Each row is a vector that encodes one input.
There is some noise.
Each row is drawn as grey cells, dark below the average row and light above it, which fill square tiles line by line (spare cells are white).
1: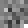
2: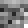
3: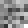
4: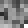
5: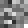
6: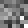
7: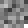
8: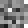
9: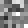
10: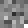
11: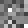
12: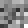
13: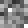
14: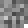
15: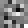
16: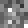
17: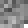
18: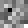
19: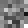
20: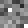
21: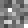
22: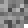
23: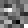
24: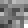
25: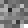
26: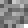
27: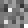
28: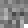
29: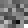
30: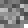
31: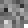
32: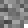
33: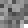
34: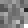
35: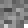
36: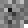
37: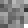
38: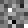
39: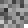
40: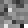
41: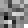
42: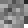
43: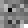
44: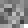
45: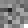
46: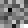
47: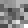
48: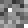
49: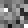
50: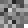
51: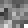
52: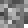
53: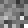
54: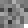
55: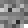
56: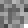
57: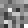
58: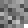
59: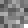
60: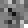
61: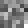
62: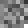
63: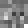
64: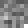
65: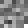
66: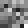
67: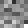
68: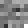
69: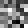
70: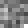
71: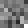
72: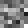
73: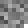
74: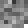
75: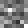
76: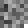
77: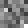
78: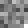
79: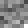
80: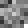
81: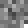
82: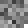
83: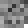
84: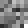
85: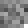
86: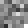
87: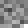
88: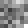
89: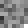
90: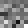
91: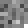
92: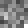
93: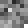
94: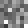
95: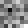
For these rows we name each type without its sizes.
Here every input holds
a point on a line, together with either a point on a line, or four true/false values.
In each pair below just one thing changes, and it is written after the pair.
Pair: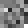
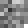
the place on the line
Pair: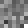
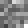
the place on the line
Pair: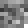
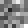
the place on the line
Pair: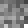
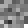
one of the four true/false values
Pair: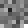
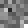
one of the four true/false values
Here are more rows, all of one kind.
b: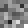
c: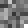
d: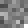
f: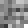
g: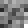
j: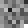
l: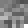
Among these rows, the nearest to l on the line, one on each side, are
b and j.
